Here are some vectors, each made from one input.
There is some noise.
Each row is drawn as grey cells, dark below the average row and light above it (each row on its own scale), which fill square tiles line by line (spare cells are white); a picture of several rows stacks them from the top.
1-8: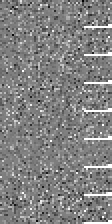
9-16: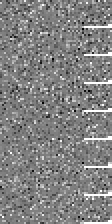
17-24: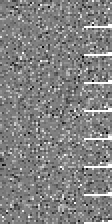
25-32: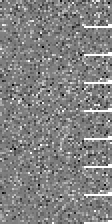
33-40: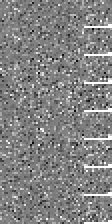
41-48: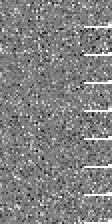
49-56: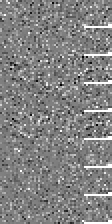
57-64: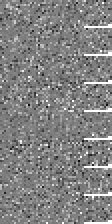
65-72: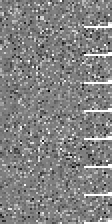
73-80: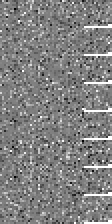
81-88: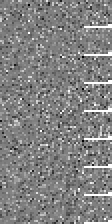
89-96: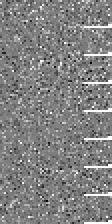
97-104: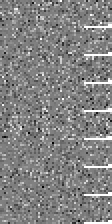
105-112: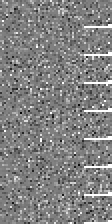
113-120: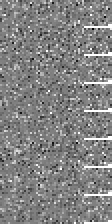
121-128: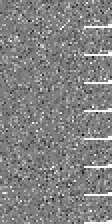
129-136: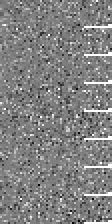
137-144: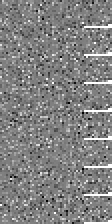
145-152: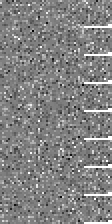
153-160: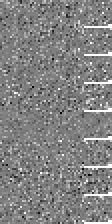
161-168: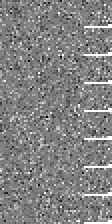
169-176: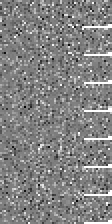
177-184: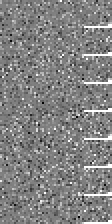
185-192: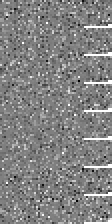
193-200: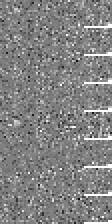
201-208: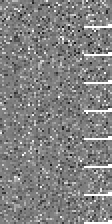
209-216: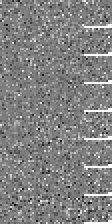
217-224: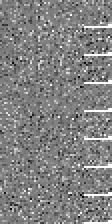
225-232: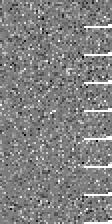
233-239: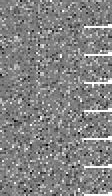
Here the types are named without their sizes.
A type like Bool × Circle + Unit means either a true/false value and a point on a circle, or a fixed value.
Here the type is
(Bool × Bool × Bool × Bool + Circle) × Line × (Tree + Unit).
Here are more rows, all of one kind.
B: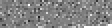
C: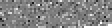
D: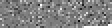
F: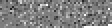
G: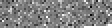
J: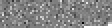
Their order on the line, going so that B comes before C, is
F, D, G, J, B, C.
